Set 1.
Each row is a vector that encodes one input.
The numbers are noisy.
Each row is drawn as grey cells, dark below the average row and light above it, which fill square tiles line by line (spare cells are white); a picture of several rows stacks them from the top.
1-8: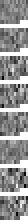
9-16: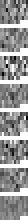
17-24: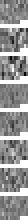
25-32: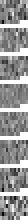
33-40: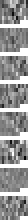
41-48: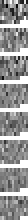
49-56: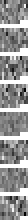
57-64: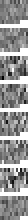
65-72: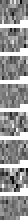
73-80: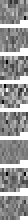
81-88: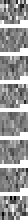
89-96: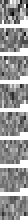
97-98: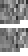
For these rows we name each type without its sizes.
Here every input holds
a node of a tree.
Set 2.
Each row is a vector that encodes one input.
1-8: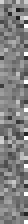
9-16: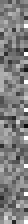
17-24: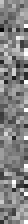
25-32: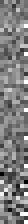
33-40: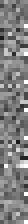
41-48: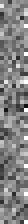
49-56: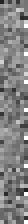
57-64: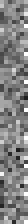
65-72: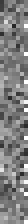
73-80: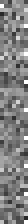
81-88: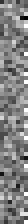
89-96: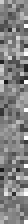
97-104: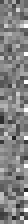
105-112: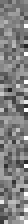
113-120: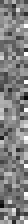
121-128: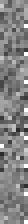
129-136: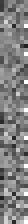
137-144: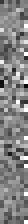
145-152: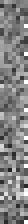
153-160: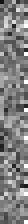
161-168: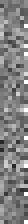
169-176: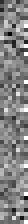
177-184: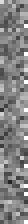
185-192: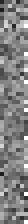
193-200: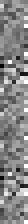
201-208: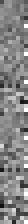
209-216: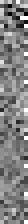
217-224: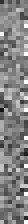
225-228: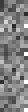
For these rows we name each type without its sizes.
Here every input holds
a point on a line.
